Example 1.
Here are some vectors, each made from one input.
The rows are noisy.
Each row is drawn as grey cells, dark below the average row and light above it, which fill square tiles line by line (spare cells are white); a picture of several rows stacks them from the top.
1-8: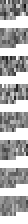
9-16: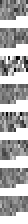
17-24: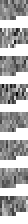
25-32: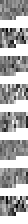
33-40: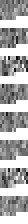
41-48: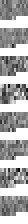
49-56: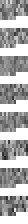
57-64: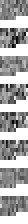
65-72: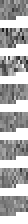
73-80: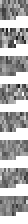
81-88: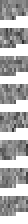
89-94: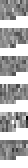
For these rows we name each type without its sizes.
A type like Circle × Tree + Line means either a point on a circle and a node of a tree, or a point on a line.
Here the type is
Label × Line.
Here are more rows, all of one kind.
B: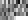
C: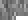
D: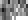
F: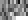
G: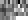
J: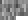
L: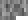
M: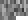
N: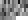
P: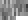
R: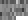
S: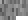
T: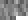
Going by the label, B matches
C, J, L and M.
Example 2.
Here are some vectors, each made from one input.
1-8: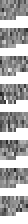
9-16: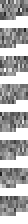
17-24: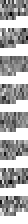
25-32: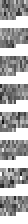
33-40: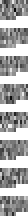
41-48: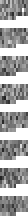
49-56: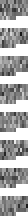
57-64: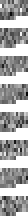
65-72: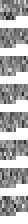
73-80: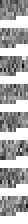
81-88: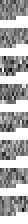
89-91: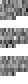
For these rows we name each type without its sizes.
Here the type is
Label + Line.
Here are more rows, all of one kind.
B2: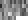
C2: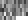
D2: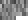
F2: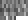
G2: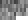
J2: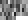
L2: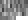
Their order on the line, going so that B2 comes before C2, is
B2, G2, D2, L2, J2, C2, F2.
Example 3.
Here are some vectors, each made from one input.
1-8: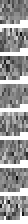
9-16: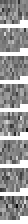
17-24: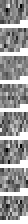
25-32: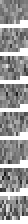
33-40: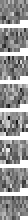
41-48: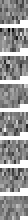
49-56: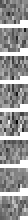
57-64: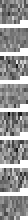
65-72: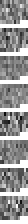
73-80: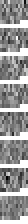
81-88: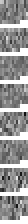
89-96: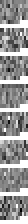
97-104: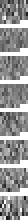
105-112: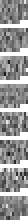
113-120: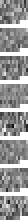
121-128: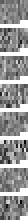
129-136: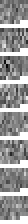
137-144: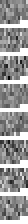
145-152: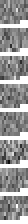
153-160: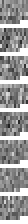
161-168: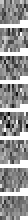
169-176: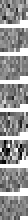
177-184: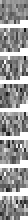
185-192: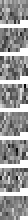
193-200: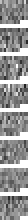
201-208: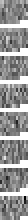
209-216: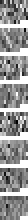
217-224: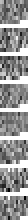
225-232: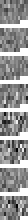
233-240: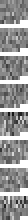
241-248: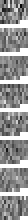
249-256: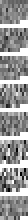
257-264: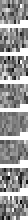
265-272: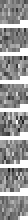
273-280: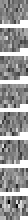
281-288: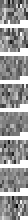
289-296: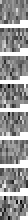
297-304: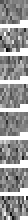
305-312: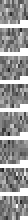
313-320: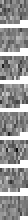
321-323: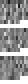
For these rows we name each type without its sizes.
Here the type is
(Circle + Unit) × Label.
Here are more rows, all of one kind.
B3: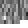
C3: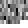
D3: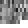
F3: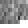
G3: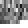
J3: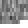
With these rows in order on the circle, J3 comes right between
C3 and D3.
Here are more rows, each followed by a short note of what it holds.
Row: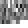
a label
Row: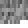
a label
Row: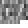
a label
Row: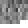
a point on a circle and a label
